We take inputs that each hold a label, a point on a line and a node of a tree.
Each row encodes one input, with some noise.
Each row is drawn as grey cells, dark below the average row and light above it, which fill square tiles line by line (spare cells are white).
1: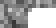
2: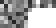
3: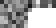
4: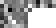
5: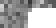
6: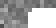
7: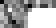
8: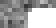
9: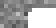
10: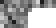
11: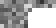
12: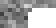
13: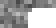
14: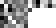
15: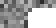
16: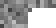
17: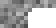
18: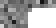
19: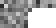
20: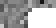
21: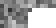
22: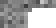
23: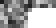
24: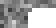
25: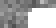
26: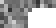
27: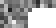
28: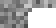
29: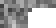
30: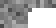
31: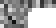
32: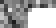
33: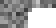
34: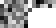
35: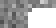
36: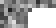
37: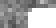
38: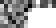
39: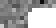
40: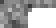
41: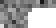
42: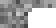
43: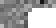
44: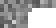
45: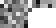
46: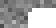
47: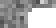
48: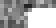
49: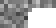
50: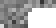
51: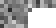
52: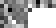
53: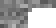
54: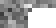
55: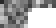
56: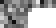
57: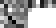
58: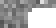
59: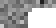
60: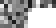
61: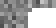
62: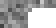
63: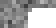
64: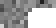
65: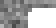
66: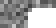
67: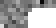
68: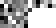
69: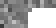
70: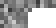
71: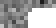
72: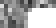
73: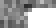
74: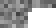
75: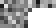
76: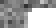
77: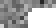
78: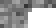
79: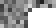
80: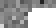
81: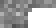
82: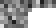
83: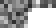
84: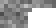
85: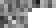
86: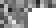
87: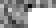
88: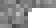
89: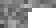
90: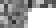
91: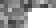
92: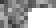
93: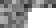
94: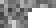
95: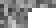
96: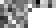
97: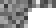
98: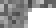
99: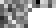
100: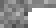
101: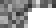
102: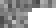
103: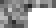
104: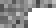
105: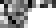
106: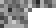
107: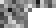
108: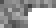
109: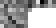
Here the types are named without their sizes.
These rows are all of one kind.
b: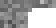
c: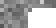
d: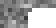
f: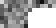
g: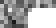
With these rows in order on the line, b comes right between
c and g.
